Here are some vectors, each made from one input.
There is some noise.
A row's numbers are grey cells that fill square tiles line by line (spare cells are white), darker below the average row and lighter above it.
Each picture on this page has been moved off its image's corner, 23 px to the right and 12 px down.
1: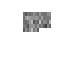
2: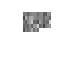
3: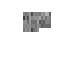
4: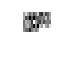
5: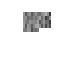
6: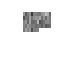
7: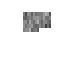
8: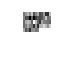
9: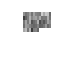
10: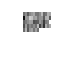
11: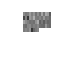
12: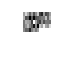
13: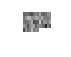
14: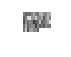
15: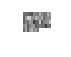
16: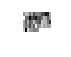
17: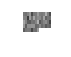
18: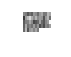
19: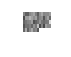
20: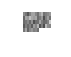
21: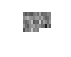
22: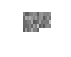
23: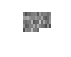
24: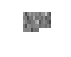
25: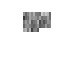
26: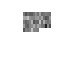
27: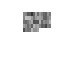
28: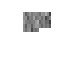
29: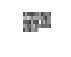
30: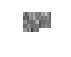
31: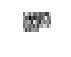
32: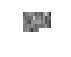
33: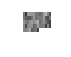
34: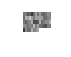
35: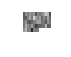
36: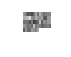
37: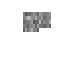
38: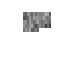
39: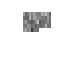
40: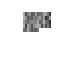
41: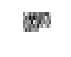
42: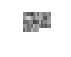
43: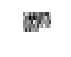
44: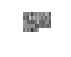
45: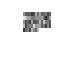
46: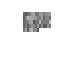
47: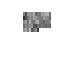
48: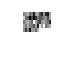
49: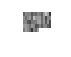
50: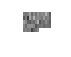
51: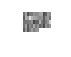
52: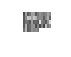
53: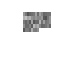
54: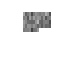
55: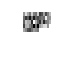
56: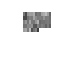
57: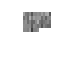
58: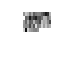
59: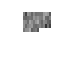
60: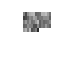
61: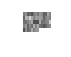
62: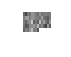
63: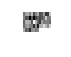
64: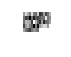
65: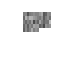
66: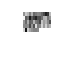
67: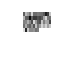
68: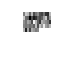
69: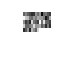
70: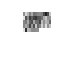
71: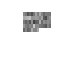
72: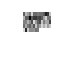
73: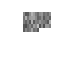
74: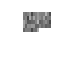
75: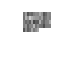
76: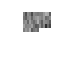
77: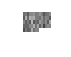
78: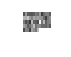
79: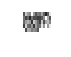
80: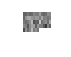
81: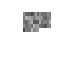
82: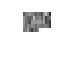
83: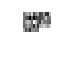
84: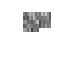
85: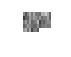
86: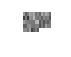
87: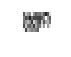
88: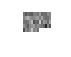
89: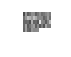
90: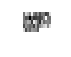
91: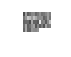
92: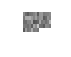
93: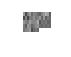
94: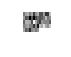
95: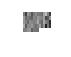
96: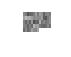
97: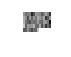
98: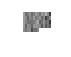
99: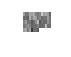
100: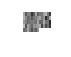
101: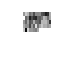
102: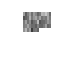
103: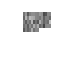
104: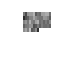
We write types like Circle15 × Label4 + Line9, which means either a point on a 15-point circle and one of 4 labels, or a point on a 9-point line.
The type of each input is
Bool × List3(Line4) + Line5.
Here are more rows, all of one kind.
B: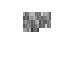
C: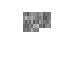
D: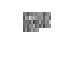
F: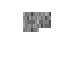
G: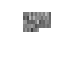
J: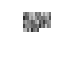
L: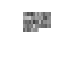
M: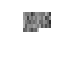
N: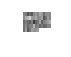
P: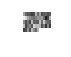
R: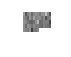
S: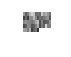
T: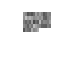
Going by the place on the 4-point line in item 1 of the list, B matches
P and S.
